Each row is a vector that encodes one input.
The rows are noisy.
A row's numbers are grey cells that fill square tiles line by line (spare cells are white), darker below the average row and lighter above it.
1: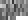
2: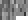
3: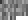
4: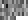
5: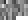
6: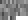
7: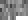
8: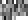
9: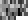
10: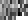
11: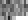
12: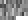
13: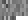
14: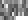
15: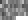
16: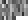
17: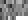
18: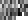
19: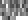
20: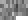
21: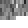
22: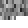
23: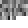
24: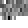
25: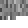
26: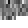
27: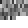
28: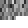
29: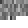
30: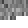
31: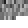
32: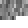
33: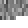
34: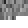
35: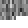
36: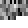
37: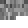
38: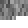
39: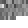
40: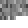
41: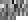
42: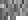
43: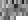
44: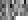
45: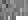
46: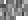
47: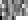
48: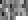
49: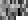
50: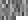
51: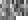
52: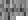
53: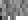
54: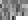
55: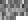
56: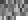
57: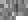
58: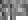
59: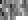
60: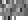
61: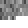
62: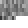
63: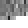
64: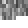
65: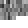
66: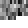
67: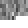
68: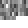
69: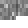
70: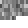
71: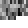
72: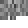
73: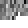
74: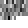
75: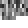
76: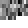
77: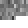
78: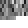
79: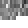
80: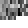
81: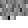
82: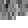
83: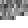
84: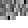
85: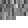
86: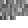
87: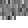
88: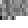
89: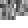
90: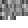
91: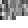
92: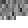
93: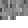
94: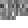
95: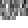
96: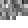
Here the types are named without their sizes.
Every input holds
either a fixed value, or a point on each of two lines and a true/false value.
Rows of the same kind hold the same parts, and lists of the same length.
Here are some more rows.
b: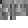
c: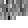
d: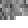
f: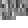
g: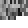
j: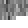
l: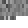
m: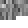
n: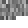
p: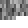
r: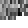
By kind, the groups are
b, c, d, f, j, l, m, n, p
g, r

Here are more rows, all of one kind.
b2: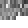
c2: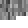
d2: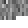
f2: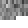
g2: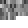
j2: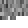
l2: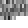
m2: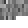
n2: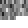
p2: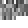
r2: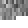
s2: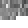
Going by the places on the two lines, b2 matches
f2, p2, r2 and s2.
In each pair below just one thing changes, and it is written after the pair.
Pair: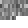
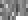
the place on one of the two lines
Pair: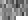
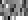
the true/false value
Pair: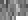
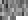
the true/false value
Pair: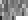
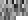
the place on one of the two lines
